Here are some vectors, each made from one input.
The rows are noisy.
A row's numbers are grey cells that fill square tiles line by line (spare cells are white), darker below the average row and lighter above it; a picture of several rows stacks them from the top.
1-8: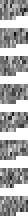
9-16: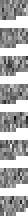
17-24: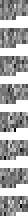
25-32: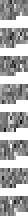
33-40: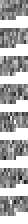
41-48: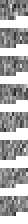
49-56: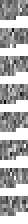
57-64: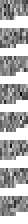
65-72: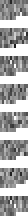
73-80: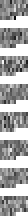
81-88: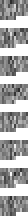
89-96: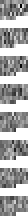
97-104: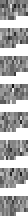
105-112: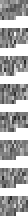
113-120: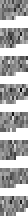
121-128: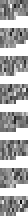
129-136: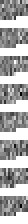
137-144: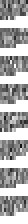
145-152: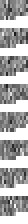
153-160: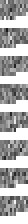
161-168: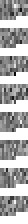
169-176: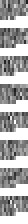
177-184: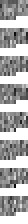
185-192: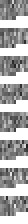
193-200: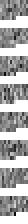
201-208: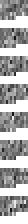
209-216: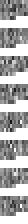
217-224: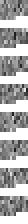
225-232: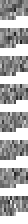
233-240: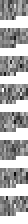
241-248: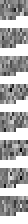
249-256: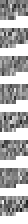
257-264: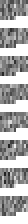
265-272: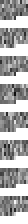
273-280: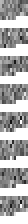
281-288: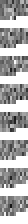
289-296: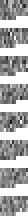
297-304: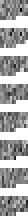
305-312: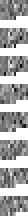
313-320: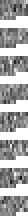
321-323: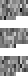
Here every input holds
a point on an 11-point line, together with a list of up to two points on a 13-point line.
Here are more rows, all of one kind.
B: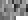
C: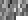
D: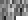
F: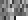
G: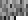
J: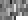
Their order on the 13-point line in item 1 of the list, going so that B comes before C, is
F, D, B, C, G, J.
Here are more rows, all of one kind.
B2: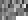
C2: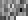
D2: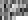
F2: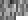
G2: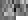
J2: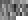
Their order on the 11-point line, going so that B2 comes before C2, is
D2, B2, F2, J2, G2, C2.
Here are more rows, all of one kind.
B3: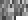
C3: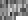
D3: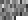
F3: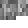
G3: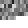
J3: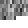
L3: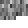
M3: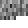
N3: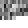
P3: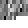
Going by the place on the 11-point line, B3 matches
D3, J3, L3 and P3.
